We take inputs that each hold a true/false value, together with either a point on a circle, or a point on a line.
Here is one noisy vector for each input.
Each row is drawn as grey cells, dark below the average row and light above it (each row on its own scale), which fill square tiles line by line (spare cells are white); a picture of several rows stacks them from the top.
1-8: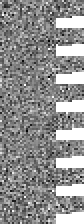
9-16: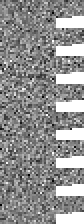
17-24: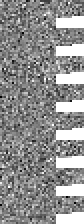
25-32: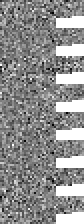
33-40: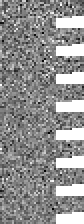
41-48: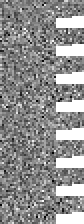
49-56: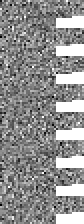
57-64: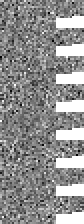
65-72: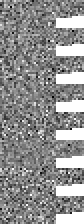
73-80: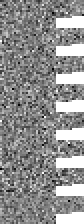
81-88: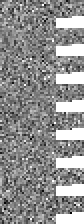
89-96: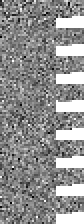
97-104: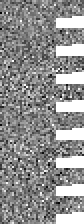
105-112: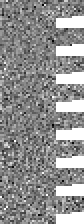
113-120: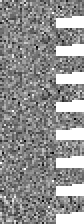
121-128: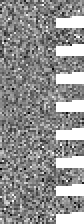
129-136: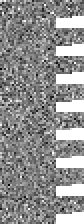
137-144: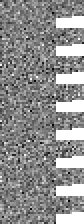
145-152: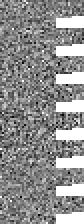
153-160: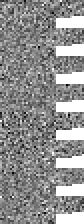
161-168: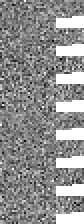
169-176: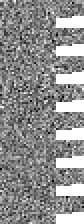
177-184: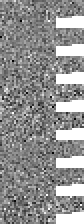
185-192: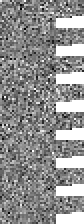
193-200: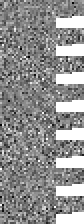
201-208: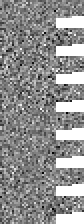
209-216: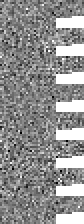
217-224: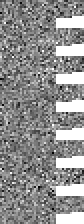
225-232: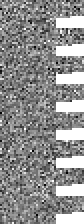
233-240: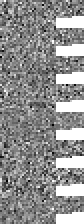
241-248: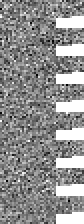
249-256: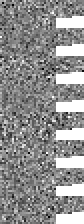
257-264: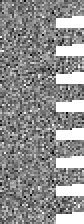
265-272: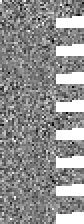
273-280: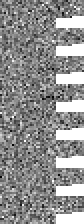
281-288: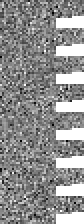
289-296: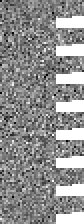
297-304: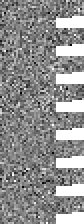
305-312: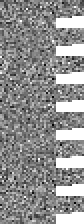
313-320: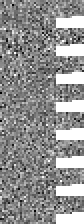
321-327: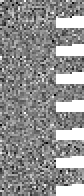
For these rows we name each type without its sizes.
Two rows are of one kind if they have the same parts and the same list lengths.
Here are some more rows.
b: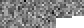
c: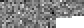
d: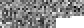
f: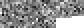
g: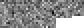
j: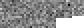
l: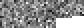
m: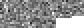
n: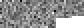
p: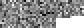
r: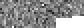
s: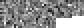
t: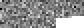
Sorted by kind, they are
b, c, g, l, m, n, r, s, t
d, f, j, p

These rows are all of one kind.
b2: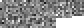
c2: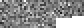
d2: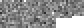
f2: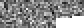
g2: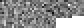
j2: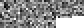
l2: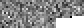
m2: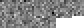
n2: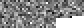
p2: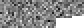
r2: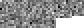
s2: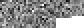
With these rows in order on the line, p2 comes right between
f2 and j2.
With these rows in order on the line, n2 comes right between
r2 and s2.
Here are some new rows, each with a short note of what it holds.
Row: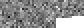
a point on a circle and a true/false value
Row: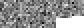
a point on a circle and a true/false value
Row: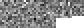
a point on a line and a true/false value
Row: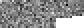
a point on a line and a true/false value
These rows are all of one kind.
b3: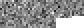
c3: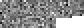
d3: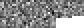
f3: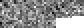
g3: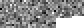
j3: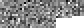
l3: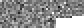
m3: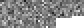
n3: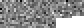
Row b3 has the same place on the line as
j3 and l3.
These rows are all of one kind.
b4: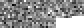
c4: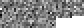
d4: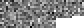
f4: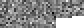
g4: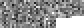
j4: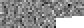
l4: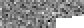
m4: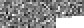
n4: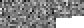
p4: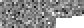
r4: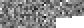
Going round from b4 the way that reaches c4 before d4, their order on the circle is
b4, g4, p4, l4, j4, r4, n4, f4, m4, c4, d4.
